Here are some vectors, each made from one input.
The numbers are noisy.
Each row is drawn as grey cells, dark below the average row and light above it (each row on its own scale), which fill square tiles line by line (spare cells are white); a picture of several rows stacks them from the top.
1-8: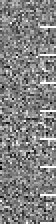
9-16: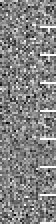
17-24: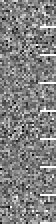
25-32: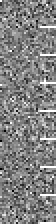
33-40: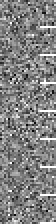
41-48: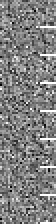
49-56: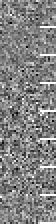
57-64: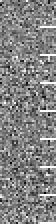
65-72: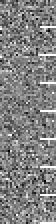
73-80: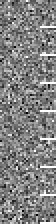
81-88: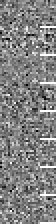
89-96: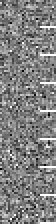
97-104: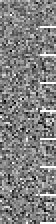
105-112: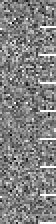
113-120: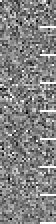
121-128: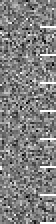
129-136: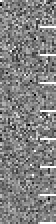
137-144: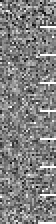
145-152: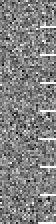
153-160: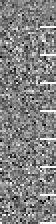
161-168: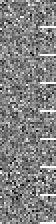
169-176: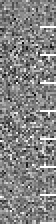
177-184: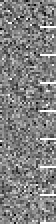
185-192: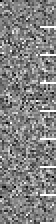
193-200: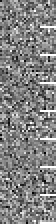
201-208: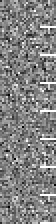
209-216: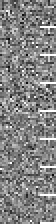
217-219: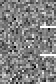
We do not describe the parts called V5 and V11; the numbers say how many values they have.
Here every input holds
either a node of a 10-node tree and a true/false value, or a value of V5 and a value of V11.
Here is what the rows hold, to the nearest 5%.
About 40% of them hold a node of a 10-node tree and a true/false value. The rest hold a value of V5 and a value of V11.
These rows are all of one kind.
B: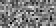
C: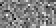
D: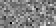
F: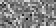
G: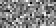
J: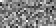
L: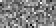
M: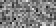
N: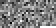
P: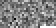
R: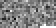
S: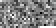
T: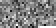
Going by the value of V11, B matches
C, N and P.
